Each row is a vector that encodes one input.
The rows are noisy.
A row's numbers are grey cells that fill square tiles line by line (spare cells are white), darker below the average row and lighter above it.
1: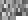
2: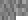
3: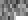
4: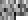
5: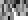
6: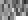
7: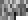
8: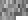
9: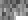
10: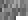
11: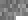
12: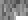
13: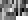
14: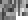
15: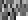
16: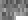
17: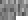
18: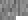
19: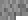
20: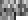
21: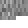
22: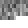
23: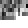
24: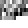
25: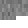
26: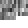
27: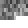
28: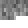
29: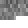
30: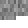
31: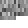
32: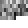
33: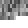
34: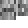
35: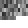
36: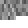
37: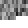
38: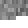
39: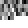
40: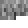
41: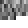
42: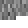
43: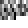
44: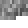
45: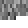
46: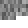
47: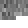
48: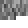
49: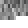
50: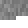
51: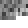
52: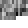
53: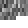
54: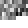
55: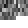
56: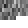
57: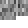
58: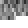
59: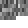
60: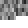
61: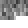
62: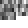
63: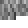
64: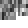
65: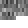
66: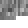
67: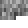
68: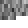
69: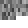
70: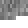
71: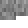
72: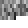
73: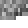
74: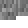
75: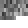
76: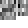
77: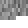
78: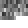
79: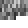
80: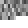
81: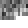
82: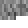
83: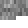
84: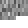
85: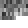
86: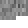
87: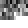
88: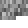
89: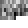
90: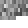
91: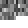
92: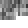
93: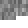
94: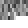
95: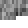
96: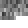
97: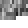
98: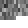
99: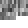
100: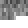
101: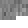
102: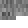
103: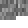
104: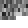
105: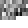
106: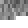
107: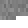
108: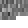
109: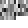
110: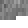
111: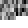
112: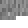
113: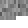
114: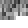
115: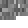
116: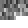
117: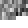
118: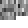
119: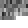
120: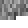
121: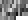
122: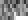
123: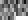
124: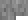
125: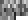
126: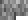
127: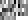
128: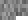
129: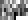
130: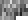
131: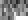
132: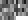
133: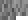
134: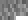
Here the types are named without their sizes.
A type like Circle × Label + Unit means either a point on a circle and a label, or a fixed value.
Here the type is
Bool × Circle + Unit.
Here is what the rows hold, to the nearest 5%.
About 95% of them hold a point on a circle and a true/false value. The rest hold a fixed value.
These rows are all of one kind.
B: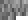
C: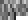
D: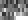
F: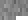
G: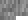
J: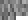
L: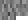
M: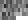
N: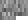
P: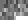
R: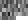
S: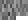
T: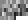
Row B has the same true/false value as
G, N and P.
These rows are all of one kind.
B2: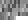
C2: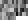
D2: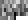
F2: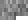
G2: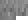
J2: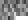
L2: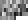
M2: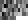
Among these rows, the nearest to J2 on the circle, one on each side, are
F2 and G2.
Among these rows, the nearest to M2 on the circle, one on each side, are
F2 and L2.
